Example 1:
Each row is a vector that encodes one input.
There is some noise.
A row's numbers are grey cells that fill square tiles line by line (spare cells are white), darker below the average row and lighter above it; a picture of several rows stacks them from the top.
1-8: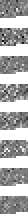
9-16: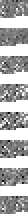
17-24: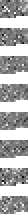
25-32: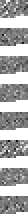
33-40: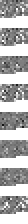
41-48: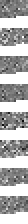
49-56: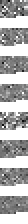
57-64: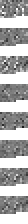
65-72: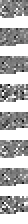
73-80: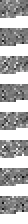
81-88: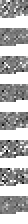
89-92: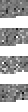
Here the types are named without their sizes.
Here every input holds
either a label, or three true/false values.
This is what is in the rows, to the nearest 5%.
About 35% of them hold a label. The rest hold three true/false values.
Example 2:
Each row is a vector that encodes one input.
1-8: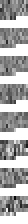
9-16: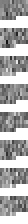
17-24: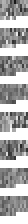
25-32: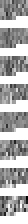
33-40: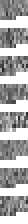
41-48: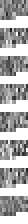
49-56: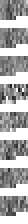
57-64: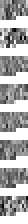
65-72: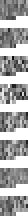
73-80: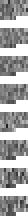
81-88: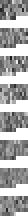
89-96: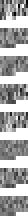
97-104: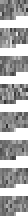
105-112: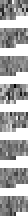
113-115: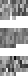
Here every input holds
either a point on a 13-point circle, or a point on an 8-point line.
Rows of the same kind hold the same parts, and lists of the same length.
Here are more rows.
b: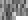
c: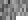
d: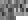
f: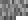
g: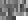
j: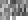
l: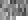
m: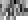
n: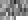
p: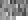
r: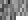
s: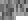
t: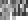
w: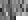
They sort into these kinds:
b, c, d, f, g, r, s, w
j, l, m, n, p, t

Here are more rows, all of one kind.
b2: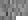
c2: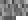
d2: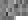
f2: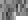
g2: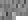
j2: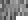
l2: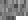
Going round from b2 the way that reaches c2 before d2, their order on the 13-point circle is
b2, j2, c2, l2, d2, f2, g2.
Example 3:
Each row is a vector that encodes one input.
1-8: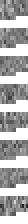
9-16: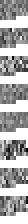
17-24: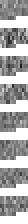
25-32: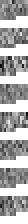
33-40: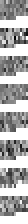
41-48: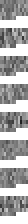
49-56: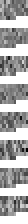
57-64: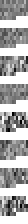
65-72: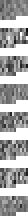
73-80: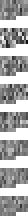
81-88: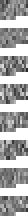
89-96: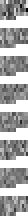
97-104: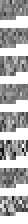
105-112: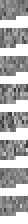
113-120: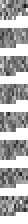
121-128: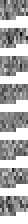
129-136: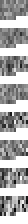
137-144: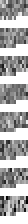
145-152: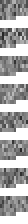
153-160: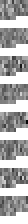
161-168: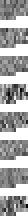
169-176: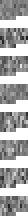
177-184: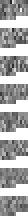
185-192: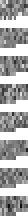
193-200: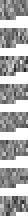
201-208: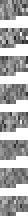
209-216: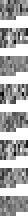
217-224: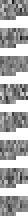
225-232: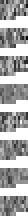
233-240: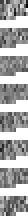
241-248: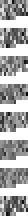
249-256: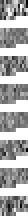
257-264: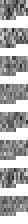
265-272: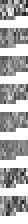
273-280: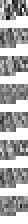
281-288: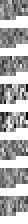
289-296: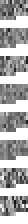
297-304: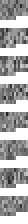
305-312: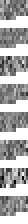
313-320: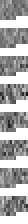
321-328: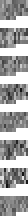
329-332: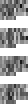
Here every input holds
a list of up to two points on a 13-point circle.
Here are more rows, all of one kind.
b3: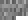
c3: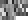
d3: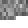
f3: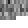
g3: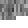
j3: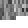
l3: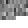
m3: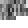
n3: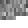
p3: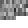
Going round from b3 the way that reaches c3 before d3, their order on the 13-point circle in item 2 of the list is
b3, c3, m3, l3, p3, g3, n3, f3, d3, j3.
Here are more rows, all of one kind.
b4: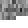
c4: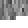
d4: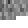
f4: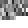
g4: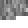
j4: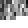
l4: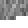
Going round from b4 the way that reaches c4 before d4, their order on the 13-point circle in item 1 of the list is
b4, l4, c4, g4, j4, f4, d4.
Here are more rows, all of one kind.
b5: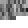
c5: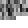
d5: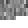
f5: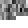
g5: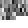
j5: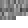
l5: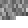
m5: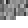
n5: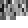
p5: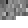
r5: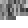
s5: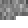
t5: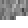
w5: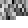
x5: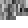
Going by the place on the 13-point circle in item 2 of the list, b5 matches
c5, f5, m5 and p5.
